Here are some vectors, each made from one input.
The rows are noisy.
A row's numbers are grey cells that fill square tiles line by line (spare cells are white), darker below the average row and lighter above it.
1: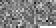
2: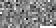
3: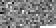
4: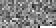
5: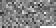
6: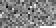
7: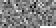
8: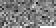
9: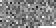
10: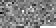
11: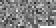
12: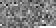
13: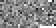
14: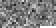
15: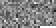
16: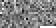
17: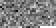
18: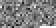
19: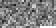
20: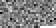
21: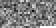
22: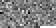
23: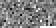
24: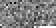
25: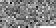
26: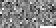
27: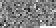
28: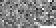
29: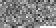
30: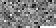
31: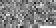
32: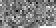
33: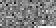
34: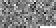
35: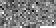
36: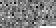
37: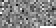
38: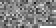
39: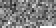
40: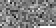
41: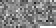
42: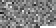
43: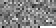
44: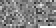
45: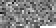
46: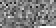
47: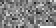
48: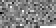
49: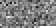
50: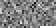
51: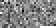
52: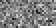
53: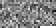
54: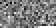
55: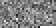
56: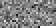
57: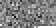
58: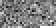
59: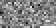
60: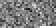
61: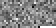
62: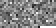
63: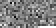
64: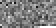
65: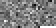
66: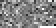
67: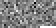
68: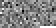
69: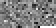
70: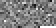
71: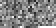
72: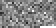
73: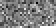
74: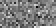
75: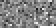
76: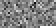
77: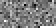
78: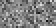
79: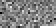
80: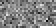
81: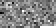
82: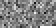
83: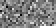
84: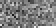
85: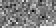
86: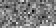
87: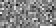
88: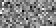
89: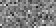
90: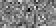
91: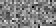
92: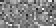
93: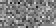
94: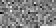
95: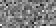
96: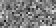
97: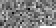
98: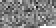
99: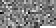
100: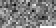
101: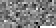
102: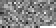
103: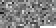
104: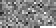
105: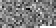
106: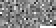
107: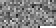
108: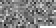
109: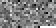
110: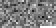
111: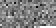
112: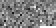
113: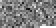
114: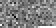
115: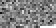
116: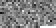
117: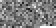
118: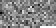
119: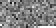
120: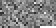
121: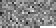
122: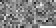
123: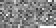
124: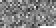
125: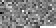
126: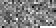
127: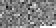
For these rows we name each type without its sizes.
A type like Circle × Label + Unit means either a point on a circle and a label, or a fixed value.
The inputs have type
Bool × Bool × Bool + Line.
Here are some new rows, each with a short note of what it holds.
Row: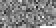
a point on a line
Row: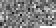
a point on a line
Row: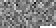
three true/false values
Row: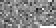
three true/false values
